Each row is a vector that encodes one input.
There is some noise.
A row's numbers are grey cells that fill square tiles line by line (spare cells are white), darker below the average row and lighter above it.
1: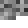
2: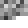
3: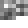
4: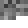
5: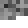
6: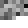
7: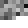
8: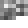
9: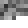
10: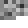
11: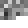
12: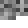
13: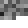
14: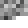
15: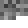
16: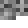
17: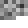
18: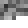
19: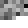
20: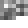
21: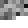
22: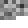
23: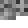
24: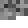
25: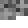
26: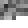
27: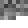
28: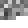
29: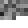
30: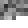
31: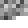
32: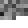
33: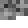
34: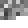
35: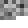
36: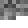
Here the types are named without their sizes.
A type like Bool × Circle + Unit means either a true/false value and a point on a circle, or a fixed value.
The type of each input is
Label + Line.
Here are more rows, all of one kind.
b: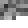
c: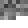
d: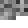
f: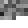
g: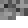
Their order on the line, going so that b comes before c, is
b, f, c, g, d.
